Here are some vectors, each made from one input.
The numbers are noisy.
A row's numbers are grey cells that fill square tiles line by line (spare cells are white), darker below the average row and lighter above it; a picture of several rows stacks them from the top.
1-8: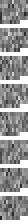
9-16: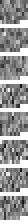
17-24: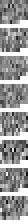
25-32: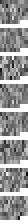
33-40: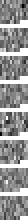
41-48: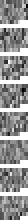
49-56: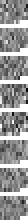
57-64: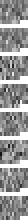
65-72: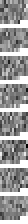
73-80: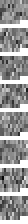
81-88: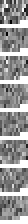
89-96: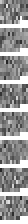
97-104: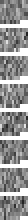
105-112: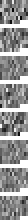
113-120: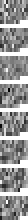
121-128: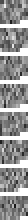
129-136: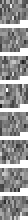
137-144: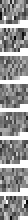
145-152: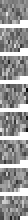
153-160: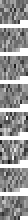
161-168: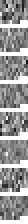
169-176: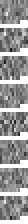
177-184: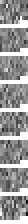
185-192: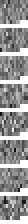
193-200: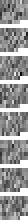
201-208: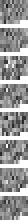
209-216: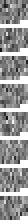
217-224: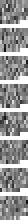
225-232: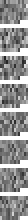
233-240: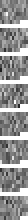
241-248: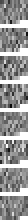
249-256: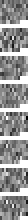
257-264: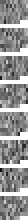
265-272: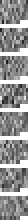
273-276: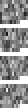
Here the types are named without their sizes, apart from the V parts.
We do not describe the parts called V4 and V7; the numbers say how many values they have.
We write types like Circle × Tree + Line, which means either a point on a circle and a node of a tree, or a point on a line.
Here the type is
(Bool × Bool × Bool × Bool + V4 × V7) × Circle.
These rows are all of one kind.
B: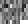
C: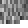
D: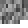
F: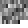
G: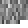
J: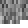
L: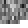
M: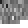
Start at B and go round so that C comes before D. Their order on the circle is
B, C, G, F, D, M, J, L.
